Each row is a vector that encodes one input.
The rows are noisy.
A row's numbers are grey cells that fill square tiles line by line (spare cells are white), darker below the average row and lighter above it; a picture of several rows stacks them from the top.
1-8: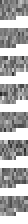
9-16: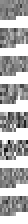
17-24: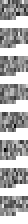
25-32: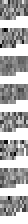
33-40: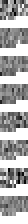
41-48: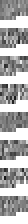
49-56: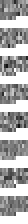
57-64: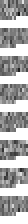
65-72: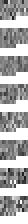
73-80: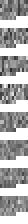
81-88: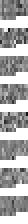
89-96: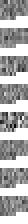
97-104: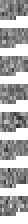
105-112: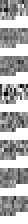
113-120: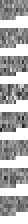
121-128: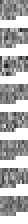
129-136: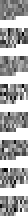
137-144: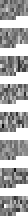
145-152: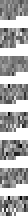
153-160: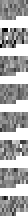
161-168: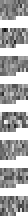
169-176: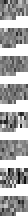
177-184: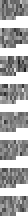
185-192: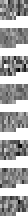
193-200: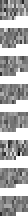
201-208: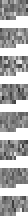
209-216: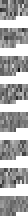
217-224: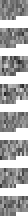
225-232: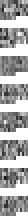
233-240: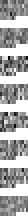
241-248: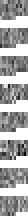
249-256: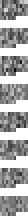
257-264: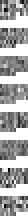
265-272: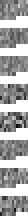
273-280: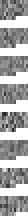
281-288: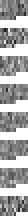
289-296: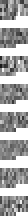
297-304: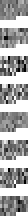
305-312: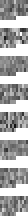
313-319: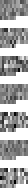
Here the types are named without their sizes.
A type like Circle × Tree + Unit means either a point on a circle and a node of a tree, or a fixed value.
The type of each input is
Label × Label × (Line + List(Circle)).
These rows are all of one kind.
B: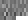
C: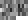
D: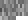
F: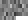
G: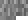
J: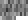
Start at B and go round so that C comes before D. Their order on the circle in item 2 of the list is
B, C, J, G, F, D.
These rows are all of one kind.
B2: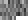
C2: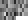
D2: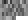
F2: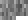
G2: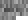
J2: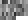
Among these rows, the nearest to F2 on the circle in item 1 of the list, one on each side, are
D2 and G2.
